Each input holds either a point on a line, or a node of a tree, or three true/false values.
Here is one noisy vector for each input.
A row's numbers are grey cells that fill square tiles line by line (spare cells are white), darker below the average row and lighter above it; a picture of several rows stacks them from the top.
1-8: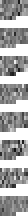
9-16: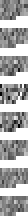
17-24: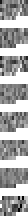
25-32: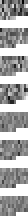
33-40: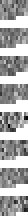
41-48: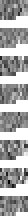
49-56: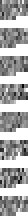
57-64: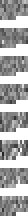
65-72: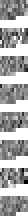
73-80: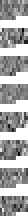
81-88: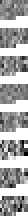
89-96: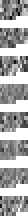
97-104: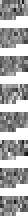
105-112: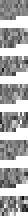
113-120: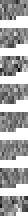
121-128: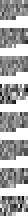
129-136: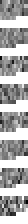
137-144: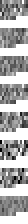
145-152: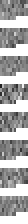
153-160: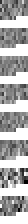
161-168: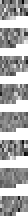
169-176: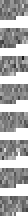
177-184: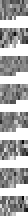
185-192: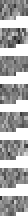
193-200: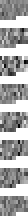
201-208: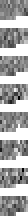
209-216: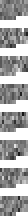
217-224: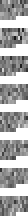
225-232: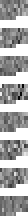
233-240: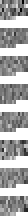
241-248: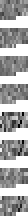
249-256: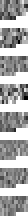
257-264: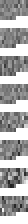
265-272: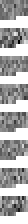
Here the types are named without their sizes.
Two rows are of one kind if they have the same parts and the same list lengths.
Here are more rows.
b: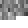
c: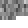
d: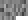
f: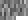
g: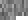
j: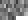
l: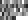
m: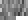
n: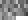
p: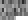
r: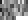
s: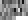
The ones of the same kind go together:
b, g, l, m, n
c, r
d, f, j, p, s

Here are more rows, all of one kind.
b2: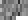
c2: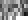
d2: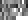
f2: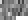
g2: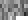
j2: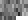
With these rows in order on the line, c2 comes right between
f2 and g2.
